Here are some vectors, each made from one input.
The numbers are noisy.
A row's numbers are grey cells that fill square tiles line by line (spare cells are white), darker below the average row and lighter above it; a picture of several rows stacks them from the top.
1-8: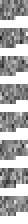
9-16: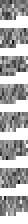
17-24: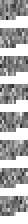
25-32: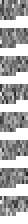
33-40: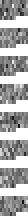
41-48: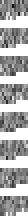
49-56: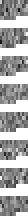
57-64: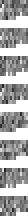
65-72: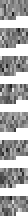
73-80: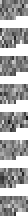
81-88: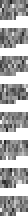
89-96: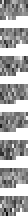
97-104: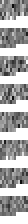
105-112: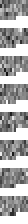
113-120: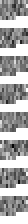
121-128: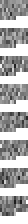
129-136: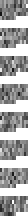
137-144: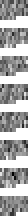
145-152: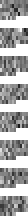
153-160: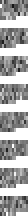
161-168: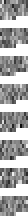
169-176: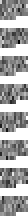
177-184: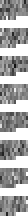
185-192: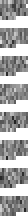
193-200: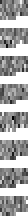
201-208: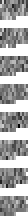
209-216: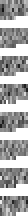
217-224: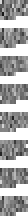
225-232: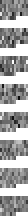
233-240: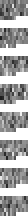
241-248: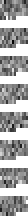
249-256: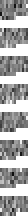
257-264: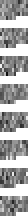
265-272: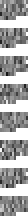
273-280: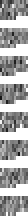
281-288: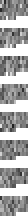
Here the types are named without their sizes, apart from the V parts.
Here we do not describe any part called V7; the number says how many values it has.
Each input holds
a point on a line, together with either a point on a line, or a value of V7.
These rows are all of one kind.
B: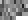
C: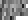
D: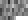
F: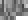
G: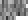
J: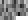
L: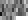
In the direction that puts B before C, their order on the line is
J, G, L, F, B, D, C.
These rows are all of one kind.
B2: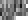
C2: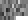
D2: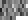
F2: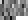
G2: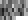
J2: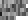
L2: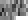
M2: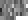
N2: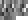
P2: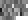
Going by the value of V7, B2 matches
M2 and P2.
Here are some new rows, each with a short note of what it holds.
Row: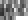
a point on a line and a value of V7
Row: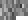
a point on each of two lines
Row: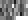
a point on a line and a value of V7
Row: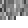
a point on each of two lines
